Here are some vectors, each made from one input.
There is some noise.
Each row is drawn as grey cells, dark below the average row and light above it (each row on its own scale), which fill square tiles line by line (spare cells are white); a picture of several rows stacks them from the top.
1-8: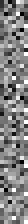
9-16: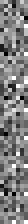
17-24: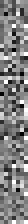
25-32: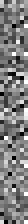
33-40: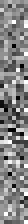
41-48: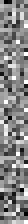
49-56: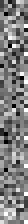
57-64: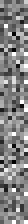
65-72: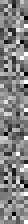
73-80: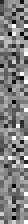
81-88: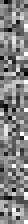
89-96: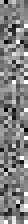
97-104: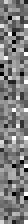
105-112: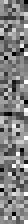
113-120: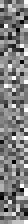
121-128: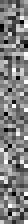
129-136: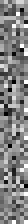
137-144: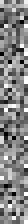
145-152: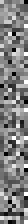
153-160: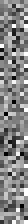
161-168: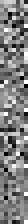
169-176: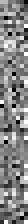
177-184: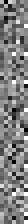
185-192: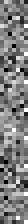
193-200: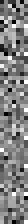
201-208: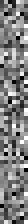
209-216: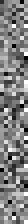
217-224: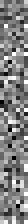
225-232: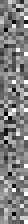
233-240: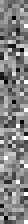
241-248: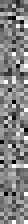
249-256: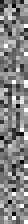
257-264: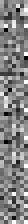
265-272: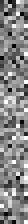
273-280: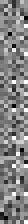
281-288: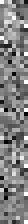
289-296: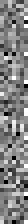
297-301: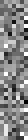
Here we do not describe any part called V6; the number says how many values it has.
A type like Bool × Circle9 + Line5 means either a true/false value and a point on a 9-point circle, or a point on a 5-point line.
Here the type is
Bool × Bool × Bool × V6 + Circle11 × Circle11 + List2(Line7).
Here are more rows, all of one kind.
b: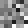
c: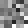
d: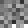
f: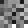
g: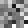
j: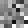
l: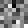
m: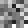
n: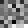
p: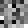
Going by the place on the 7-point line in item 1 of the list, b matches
c, g, j and m.
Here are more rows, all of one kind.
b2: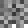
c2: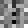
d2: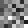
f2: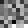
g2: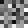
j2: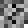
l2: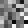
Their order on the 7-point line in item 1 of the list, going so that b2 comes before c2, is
l2, d2, b2, f2, g2, c2, j2.
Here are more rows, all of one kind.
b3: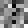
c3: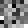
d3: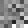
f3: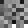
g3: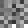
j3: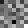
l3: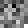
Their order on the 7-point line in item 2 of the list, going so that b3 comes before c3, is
f3, j3, b3, g3, d3, c3, l3.
